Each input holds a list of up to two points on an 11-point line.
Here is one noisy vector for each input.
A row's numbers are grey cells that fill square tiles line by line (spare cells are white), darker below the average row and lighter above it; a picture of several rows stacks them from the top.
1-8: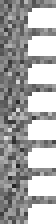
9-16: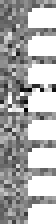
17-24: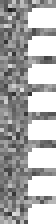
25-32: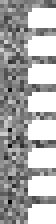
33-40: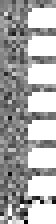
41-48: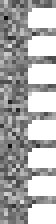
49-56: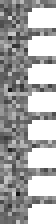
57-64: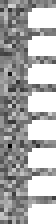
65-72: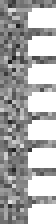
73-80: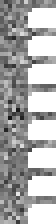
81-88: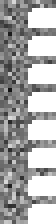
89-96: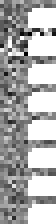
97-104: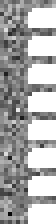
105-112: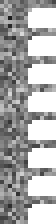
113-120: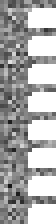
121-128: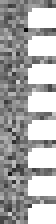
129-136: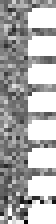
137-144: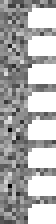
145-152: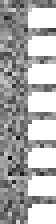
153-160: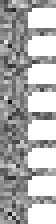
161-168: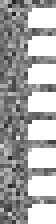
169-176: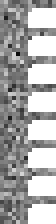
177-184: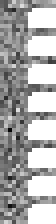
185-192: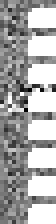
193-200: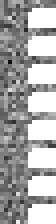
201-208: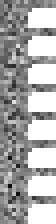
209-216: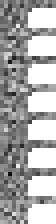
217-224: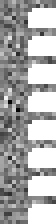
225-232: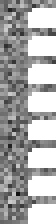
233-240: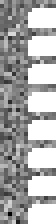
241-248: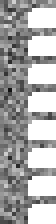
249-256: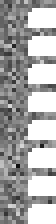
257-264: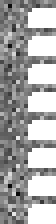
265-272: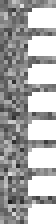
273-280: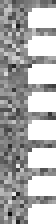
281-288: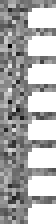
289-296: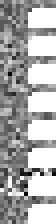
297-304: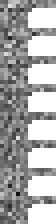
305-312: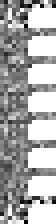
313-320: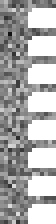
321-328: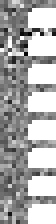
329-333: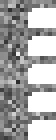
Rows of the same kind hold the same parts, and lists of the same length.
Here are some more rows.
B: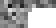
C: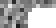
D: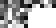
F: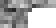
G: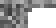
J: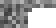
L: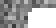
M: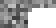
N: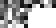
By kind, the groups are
B, C
D, N
F, G, J, L, M

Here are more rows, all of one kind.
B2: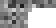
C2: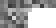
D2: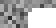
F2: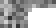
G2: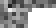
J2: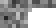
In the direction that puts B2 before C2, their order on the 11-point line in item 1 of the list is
D2, F2, J2, B2, G2, C2.
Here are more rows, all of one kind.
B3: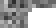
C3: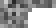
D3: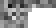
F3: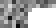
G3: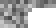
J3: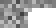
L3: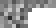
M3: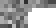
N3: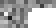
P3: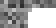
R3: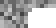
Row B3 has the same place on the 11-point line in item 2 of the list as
G3, M3, N3 and R3.
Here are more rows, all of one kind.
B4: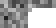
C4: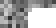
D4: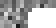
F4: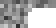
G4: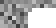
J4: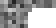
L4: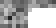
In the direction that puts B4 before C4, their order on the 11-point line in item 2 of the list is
D4, J4, F4, B4, C4, L4, G4.
